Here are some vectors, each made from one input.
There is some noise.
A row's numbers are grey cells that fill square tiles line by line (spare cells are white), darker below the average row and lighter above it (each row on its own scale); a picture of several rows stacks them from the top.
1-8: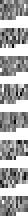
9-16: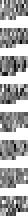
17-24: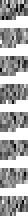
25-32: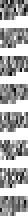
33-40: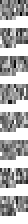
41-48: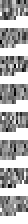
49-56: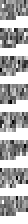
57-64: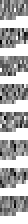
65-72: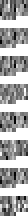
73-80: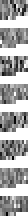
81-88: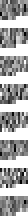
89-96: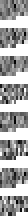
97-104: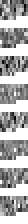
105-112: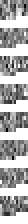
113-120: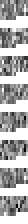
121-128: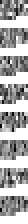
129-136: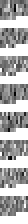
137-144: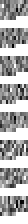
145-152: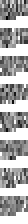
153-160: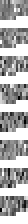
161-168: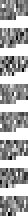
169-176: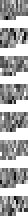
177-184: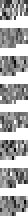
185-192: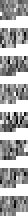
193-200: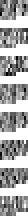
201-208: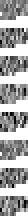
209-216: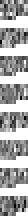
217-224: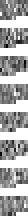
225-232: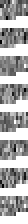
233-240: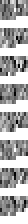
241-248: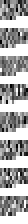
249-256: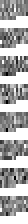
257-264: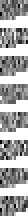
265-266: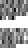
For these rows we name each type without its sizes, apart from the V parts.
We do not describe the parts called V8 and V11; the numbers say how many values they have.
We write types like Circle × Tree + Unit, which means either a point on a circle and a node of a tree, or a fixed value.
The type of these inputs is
(Circle + Line) × V8 × V11.
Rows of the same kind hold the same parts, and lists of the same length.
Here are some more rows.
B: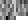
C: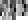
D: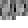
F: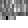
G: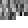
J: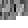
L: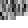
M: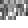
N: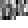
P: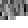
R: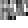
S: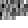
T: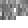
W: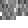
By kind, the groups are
B, F, G, M, N, R, T, W
C, D, J, L, P, S

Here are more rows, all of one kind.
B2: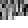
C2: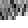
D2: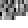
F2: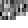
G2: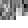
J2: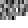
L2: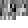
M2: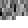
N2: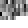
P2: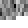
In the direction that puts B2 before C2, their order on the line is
J2, D2, B2, N2, F2, C2, P2, M2, L2, G2.
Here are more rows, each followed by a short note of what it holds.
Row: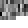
a point on a line, a value of V8 and a value of V11
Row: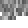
a point on a circle, a value of V8 and a value of V11
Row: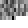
a point on a line, a value of V8 and a value of V11
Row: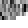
a point on a line, a value of V8 and a value of V11
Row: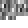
a point on a circle, a value of V8 and a value of V11
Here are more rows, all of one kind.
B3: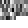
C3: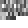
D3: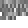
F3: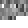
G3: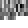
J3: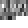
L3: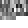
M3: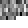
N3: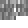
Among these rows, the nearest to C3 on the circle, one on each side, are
M3 and N3.
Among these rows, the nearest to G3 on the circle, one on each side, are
J3 and M3.
